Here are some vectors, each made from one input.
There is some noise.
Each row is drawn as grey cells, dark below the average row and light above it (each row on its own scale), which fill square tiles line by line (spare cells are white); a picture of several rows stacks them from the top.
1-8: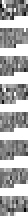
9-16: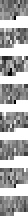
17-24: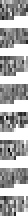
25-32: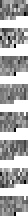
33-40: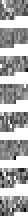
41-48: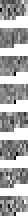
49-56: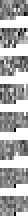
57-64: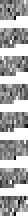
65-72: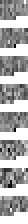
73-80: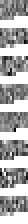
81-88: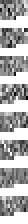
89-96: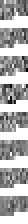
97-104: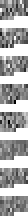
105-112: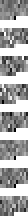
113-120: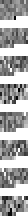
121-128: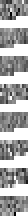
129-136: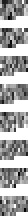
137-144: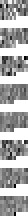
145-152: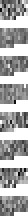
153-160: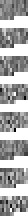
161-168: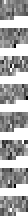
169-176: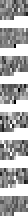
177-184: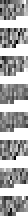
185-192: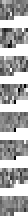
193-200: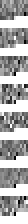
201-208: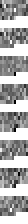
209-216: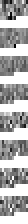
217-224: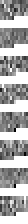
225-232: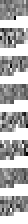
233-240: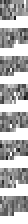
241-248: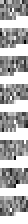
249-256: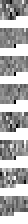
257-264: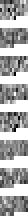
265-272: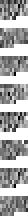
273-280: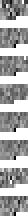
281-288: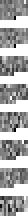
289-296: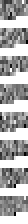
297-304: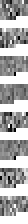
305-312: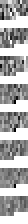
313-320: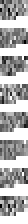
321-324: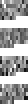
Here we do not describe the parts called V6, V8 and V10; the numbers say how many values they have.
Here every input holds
either a true/false value, a value of V6, a value of V8 and a value of V10, or a list of up to three points on a 5-point line.
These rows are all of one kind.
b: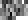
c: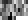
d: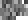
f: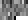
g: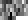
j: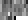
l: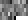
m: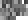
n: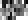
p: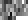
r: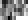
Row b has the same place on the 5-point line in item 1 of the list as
g, m and p.
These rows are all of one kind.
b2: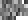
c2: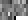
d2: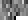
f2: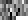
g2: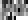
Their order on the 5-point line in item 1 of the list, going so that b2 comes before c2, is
b2, f2, g2, d2, c2.
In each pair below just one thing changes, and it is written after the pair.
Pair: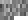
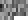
the value of V6
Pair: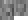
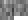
the value of V10
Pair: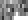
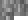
the value of V10
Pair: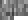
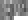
the value of V6
